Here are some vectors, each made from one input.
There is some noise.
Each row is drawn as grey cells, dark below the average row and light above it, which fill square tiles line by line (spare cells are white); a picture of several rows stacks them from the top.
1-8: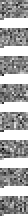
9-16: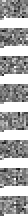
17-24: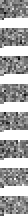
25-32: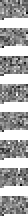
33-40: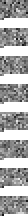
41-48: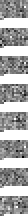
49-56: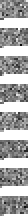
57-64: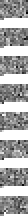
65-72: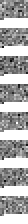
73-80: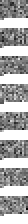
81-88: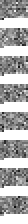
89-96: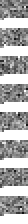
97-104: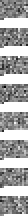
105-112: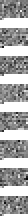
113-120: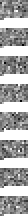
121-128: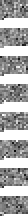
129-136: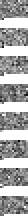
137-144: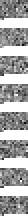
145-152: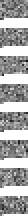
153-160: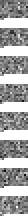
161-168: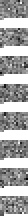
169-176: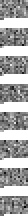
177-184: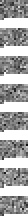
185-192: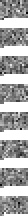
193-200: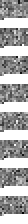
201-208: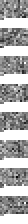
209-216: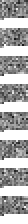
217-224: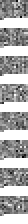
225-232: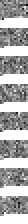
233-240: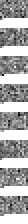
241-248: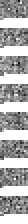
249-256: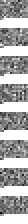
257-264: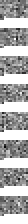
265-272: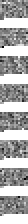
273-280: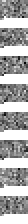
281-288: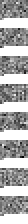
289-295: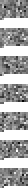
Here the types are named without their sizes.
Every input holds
three labels, together with either a point on a circle, or a point on a line.
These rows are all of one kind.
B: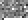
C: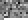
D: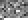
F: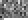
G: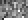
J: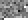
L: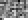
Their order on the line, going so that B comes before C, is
B, J, C, F, L, D, G.
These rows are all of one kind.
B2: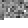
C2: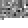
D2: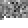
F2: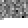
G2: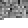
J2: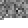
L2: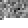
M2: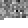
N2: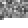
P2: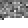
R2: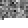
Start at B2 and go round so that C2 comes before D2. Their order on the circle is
B2, C2, G2, M2, P2, N2, F2, R2, D2, L2, J2.
